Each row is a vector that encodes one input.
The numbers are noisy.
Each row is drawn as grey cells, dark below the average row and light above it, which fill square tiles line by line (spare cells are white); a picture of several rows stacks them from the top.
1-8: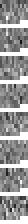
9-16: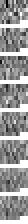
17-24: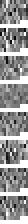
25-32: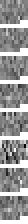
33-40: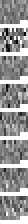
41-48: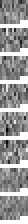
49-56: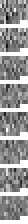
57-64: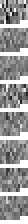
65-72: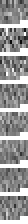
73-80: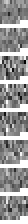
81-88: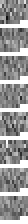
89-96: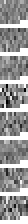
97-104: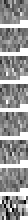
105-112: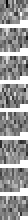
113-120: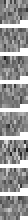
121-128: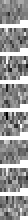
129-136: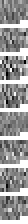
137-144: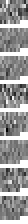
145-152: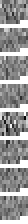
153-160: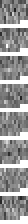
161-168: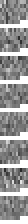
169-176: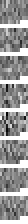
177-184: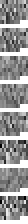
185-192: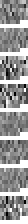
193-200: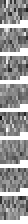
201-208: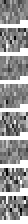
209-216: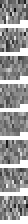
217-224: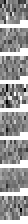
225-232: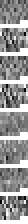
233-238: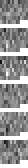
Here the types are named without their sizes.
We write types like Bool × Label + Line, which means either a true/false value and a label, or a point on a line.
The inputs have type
Bool × (Label + Line).
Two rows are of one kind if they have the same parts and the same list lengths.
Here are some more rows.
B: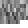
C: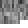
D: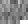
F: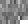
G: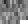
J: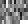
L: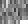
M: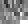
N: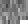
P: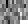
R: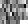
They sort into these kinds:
B, D, F, J, L, R
C, G, M, N, P

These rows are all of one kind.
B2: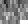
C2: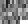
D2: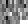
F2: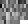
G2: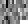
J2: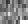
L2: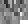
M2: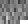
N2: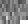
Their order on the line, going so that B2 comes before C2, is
B2, L2, N2, M2, G2, C2, D2, F2, J2.
